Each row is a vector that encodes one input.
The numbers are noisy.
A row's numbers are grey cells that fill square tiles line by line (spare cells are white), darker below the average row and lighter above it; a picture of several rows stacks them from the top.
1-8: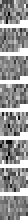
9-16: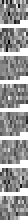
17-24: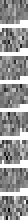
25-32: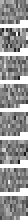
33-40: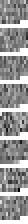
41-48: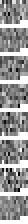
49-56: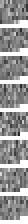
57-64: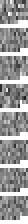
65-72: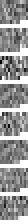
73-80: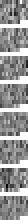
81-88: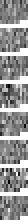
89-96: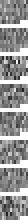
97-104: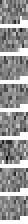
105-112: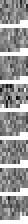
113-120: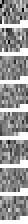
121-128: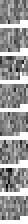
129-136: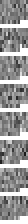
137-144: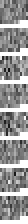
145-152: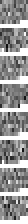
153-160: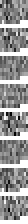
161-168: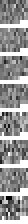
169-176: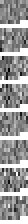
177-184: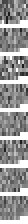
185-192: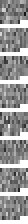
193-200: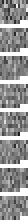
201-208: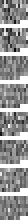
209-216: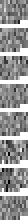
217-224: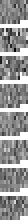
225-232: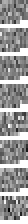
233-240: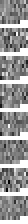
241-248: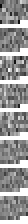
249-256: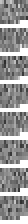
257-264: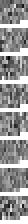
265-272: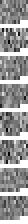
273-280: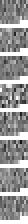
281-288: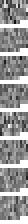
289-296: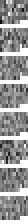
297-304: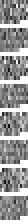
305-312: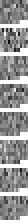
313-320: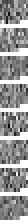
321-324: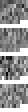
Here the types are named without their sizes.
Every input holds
a point on a line and a true/false value, together with either a fixed value, or a node of a tree.
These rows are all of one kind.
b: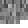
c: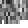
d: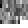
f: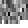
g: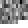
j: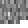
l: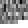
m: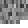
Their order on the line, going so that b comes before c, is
d, l, j, b, c, m, g, f.
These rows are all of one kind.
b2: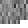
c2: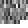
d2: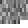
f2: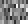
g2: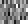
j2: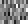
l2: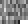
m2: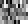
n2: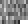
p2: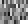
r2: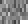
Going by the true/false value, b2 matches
d2, l2, n2 and r2.
